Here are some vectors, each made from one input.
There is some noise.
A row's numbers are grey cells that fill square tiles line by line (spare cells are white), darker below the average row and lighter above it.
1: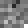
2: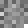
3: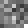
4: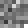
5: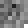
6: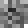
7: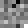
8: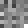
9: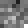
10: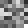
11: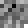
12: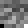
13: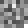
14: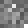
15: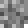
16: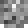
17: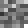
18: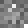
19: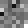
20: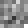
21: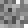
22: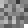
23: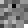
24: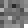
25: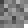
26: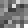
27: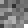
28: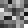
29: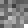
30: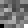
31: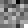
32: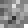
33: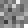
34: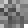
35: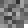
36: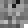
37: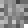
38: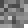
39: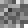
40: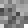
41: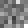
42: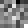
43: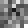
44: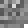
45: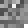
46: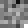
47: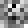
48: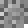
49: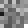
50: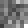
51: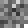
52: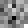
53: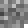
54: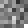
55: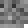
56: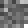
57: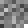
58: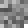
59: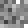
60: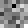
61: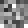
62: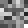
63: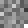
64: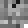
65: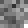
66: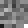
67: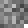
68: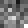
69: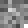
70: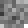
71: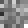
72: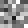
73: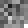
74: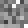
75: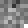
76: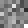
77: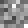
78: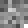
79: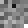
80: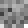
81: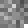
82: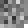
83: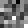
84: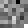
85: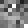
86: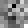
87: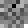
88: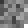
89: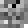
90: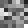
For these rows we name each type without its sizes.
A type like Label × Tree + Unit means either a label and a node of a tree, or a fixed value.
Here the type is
List(Line × Line).
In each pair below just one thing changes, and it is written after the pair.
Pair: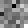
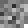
the place on one of the two lines in item 1 of the list
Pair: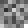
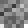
the place on one of the two lines in item 2 of the list
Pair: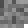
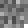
the place on one of the two lines in item 1 of the list
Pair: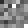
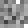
the place on one of the two lines in item 1 of the list
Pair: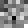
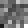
the place on one of the two lines in item 2 of the list
